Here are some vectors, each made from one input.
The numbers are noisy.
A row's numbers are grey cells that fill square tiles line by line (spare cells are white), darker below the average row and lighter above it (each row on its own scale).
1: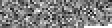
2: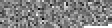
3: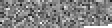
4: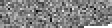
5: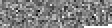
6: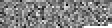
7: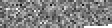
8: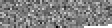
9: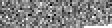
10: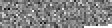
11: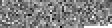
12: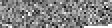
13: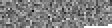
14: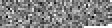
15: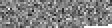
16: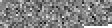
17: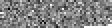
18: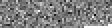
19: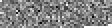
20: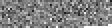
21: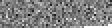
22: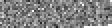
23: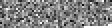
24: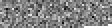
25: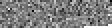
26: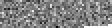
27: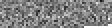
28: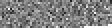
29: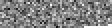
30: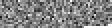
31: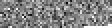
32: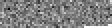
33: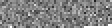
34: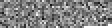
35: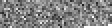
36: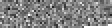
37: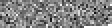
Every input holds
a point on a 5-point line and a true/false value.
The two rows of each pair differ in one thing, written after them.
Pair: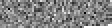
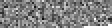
the true/false value
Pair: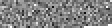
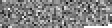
the true/false value
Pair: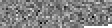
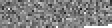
the true/false value
